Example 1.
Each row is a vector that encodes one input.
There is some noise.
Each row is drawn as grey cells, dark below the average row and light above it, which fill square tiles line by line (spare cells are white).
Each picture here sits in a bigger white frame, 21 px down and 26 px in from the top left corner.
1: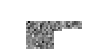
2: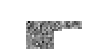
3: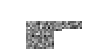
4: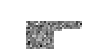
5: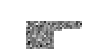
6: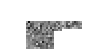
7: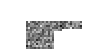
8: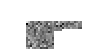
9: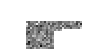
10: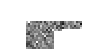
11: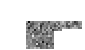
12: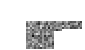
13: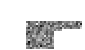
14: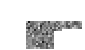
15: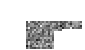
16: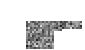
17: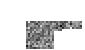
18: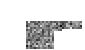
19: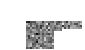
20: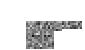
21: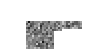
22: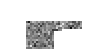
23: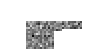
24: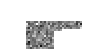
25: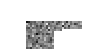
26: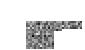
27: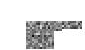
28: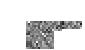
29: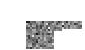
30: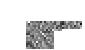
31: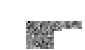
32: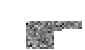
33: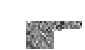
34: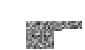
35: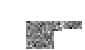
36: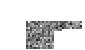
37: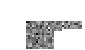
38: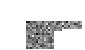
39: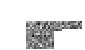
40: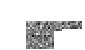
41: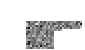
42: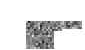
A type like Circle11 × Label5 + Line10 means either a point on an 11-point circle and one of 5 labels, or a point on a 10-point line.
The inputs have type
Bool × Label4.
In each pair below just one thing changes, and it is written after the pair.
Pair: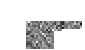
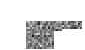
the label
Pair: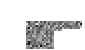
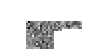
the label
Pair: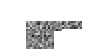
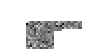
the label
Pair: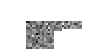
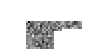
the label
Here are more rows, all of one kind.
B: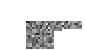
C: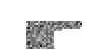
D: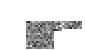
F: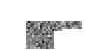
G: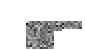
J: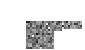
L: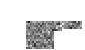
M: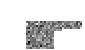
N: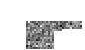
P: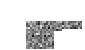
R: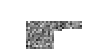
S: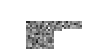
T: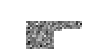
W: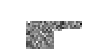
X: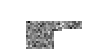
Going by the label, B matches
J, N, R and S.
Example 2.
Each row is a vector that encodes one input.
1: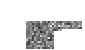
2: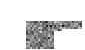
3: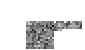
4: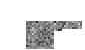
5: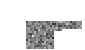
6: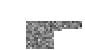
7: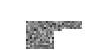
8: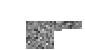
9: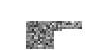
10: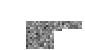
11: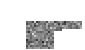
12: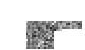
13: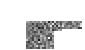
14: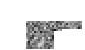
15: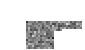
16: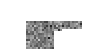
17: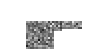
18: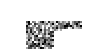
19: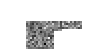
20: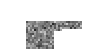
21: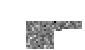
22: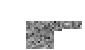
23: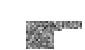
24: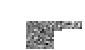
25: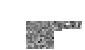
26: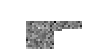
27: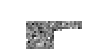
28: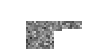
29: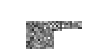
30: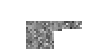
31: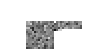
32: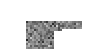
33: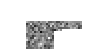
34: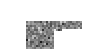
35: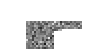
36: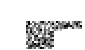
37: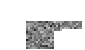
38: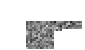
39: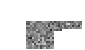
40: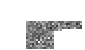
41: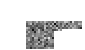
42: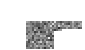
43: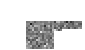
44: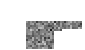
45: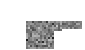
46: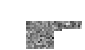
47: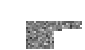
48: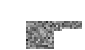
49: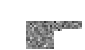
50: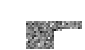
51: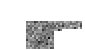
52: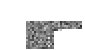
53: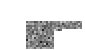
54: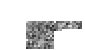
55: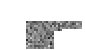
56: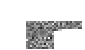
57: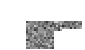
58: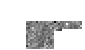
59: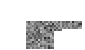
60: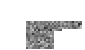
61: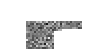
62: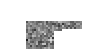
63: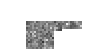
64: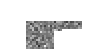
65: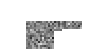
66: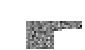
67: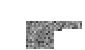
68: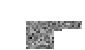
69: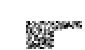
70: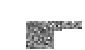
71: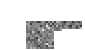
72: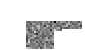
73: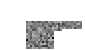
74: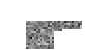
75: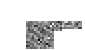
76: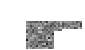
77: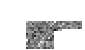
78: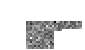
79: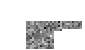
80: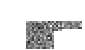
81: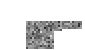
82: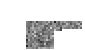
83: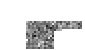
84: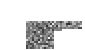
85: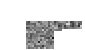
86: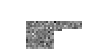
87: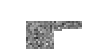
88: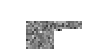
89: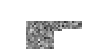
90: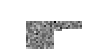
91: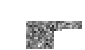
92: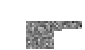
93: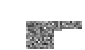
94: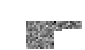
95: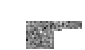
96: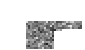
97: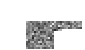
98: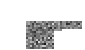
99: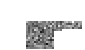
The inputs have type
Bool × Bool × Bool × Bool × Bool × Label4 + Unit.
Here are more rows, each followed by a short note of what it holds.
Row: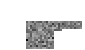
one of 4 labels and five true/false values
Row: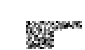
a fixed value
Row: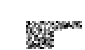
a fixed value
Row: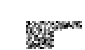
a fixed value
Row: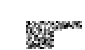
a fixed value
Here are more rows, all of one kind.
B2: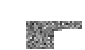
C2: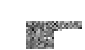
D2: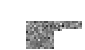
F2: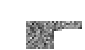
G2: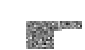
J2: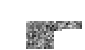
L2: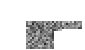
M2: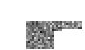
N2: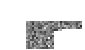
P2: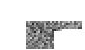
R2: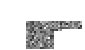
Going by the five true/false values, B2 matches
F2, L2, M2 and P2.
